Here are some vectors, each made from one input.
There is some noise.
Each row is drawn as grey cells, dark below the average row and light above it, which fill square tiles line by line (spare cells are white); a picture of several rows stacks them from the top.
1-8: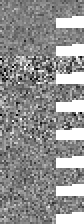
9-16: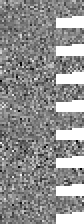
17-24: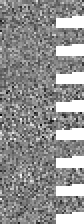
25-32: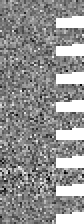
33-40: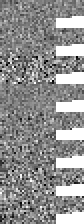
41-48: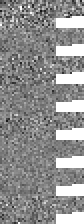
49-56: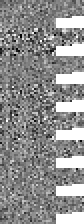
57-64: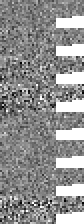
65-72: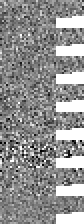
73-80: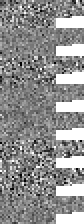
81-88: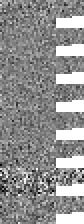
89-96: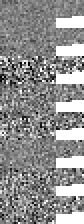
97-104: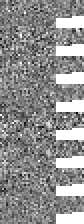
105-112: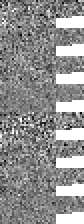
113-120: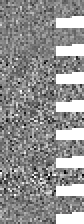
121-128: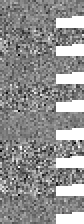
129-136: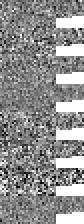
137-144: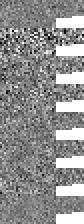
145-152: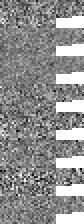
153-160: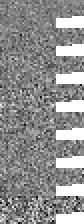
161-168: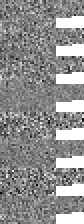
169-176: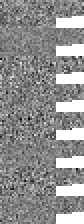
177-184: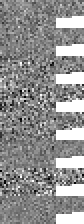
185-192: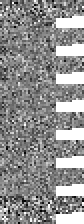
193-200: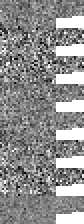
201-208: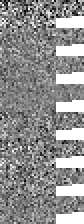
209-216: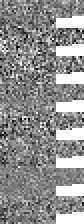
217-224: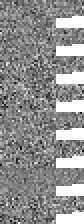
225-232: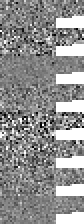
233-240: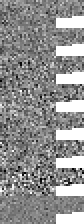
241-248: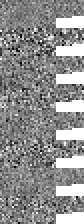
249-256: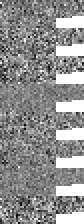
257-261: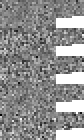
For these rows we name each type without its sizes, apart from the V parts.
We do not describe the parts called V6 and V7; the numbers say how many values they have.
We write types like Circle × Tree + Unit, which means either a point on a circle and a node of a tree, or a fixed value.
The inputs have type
(Bool × Bool × Bool × (Tree + V7) + Unit) × V6 + Line.
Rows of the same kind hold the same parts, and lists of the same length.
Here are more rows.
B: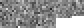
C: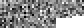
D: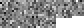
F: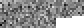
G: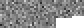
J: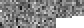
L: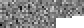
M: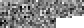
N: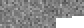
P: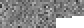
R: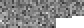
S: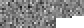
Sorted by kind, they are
B, N, P
C
D, F, G, J, L, R, S
M

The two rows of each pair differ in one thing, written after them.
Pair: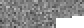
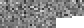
the value of V6
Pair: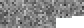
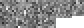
the value of V7
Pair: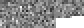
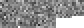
the value of V7
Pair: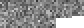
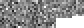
the value of V7
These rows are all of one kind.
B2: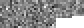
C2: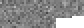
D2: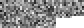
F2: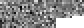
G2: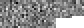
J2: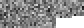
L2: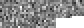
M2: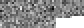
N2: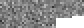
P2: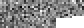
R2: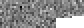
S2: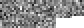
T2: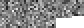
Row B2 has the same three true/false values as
J2, M2, S2 and T2.
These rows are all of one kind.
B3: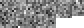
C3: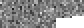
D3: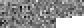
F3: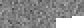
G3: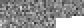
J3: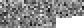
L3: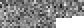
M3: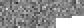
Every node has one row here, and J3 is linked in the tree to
B3.
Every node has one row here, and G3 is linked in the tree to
B3, C3, D3 and F3.
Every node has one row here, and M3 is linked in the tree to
F3.
